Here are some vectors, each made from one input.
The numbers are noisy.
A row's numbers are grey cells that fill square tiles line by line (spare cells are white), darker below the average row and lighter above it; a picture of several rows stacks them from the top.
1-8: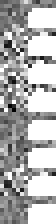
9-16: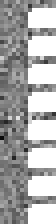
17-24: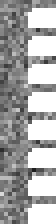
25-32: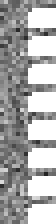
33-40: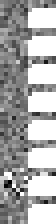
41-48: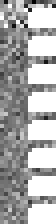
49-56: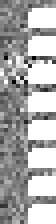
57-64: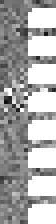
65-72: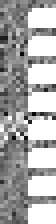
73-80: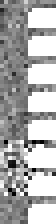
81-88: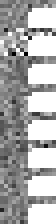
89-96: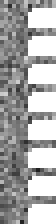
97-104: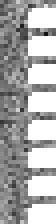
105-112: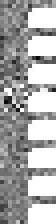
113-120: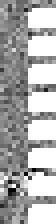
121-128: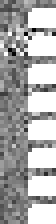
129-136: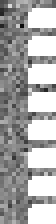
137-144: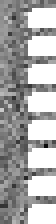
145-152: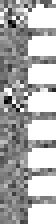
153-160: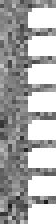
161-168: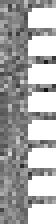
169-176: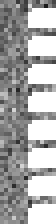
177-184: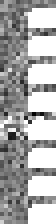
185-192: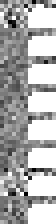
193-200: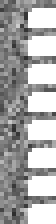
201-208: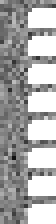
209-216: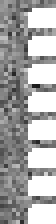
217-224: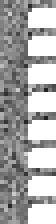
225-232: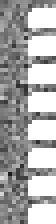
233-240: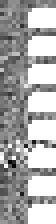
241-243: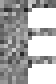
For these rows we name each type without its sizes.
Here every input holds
either a point on a circle, or a fixed value, or a node of a tree and five true/false values.
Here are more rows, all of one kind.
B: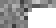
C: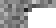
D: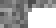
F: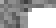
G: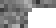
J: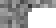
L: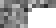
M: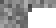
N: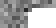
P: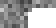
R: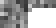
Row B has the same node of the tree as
C, L, N and P.
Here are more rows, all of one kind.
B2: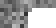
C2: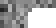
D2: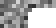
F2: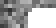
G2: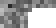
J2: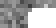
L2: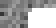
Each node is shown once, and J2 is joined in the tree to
D2.
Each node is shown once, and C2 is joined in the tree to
G2 and L2.
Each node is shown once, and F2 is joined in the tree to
B2.
